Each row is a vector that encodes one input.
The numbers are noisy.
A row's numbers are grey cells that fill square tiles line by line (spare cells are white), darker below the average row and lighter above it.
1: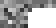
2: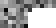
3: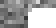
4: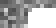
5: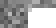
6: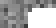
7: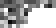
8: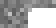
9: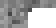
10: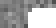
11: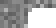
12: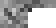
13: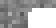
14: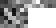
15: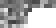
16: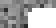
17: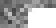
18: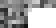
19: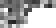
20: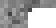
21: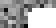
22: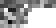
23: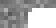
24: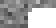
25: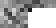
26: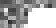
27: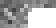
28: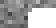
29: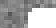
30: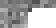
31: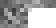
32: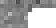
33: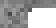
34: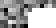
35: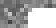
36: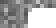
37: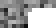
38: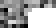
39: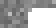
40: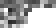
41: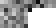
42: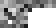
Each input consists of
a point on a 3-point line, a point on a 4-point line and a true/false value.
